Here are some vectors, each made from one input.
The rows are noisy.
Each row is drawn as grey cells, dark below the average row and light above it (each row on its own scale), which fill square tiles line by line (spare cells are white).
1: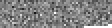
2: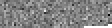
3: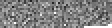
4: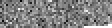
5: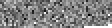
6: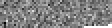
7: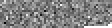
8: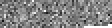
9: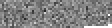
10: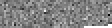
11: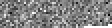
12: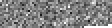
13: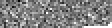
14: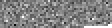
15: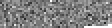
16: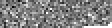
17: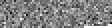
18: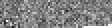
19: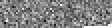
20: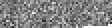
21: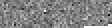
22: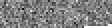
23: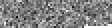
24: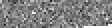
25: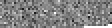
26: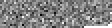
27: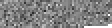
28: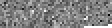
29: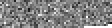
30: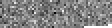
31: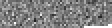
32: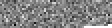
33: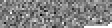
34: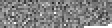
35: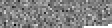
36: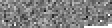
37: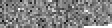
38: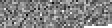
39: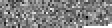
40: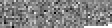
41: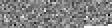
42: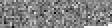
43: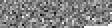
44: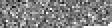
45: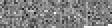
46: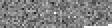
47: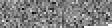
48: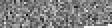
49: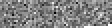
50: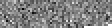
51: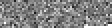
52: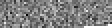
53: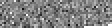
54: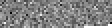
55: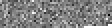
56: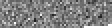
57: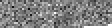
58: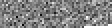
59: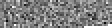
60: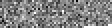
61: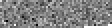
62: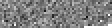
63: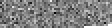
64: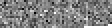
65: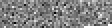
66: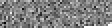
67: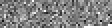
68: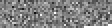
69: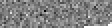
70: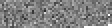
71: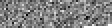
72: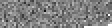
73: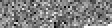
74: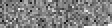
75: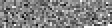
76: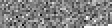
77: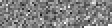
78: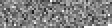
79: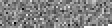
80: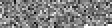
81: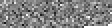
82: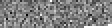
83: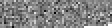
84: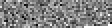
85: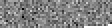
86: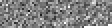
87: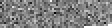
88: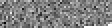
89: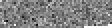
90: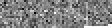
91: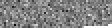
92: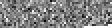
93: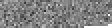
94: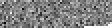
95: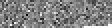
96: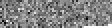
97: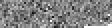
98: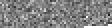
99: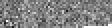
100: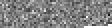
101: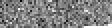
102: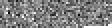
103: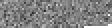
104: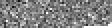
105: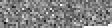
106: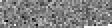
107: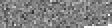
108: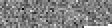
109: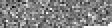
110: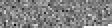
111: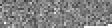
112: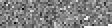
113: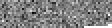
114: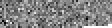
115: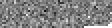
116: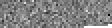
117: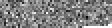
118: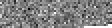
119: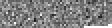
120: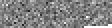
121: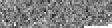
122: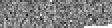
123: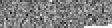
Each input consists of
a node of a 9-node tree and four true/false values.
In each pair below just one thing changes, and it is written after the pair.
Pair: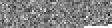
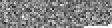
one of the four true/false values
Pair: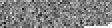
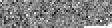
the node of the tree
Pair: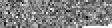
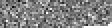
the node of the tree
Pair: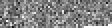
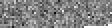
one of the four true/false values
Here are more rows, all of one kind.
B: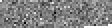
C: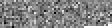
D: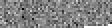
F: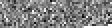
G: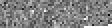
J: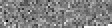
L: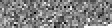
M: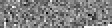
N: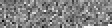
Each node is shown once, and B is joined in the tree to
C and J.
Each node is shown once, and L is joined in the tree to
F.
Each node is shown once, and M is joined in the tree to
N.
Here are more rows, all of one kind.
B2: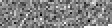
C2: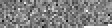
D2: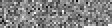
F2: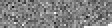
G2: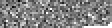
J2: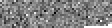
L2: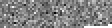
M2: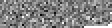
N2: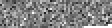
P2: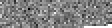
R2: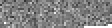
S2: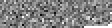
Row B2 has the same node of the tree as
F2, G2, N2 and R2.
